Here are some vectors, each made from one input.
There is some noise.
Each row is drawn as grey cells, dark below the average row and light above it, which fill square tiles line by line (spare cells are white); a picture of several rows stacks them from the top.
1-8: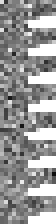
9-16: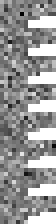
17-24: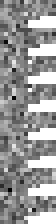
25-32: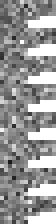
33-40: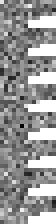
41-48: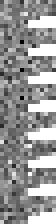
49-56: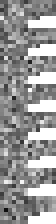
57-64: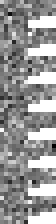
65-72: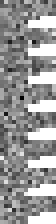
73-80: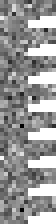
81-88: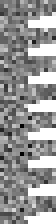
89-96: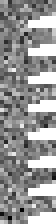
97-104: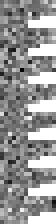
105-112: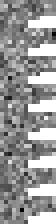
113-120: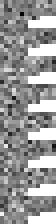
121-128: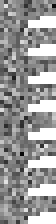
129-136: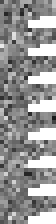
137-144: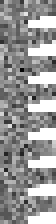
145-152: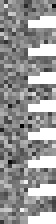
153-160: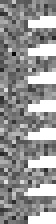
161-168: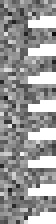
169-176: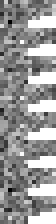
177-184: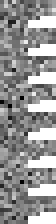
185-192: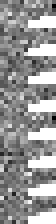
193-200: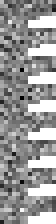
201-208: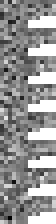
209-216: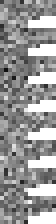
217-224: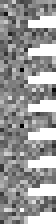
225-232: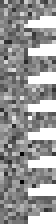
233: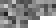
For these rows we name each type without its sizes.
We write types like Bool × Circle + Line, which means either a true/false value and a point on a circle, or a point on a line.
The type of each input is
(Circle + Line) × Line.
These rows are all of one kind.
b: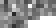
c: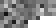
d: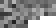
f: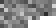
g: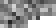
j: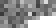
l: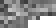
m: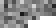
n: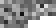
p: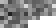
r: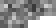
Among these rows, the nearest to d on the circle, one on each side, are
c and f.
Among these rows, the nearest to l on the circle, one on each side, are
f and g.
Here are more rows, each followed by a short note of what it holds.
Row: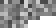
a point on each of two lines
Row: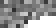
a point on each of two lines
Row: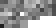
a point on each of two lines
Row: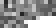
a point on a circle and a point on a line
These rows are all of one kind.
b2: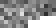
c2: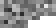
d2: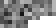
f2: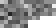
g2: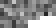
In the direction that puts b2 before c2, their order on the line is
g2, b2, c2, d2, f2.
